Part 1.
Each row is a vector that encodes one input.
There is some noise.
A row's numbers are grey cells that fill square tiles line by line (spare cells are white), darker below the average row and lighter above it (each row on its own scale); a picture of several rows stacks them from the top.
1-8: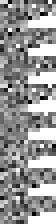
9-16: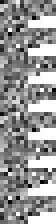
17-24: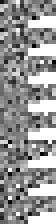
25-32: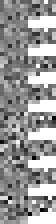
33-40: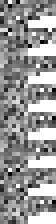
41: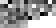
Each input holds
one of 6 labels.
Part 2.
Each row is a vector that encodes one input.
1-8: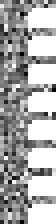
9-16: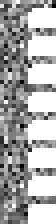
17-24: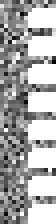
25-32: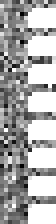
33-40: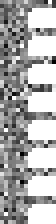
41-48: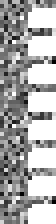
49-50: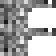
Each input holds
one of 8 labels.
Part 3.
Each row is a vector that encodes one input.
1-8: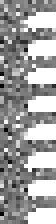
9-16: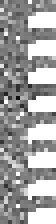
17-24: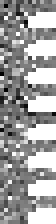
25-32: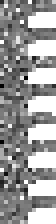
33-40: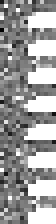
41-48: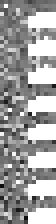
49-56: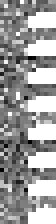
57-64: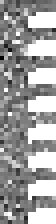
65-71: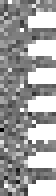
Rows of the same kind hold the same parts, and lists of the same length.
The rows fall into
2 kinds.
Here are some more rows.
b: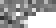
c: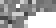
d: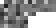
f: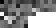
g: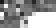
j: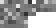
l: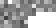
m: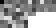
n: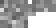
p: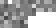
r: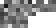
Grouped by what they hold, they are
b, c, d, f, g, j, m, n, r
l, p

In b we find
four true/false values.
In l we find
a fixed value.
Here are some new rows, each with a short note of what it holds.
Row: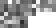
a fixed value
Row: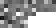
four true/false values
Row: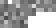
a fixed value
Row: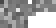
four true/false values
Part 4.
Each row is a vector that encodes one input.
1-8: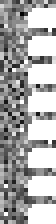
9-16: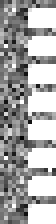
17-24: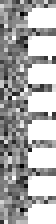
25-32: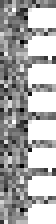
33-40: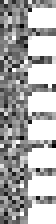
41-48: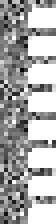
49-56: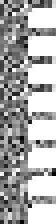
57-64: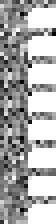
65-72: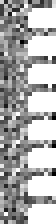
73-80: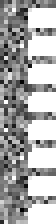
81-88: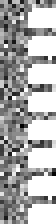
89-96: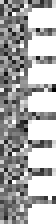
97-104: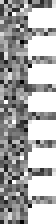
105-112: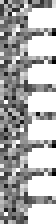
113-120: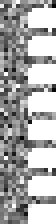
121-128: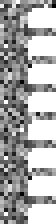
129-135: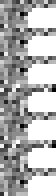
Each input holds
one of 8 labels.
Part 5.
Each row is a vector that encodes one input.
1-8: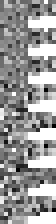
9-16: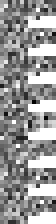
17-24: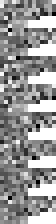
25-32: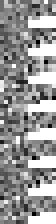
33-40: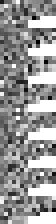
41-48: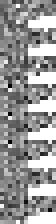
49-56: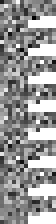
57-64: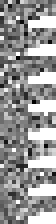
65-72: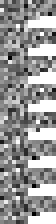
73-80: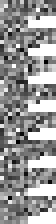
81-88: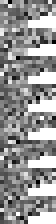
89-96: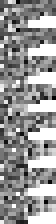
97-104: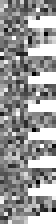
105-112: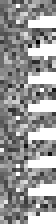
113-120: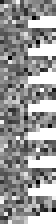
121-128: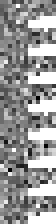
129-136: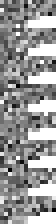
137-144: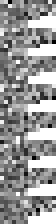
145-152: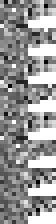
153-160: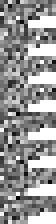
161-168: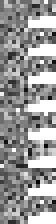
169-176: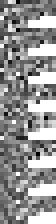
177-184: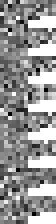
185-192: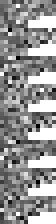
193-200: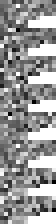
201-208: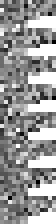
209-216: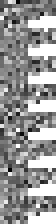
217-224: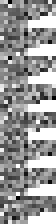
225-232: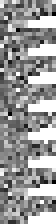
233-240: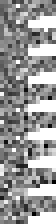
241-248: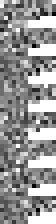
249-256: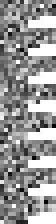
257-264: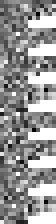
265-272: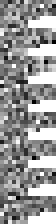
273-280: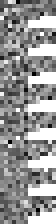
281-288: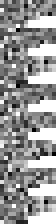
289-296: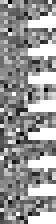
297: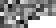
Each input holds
one of 12 labels.
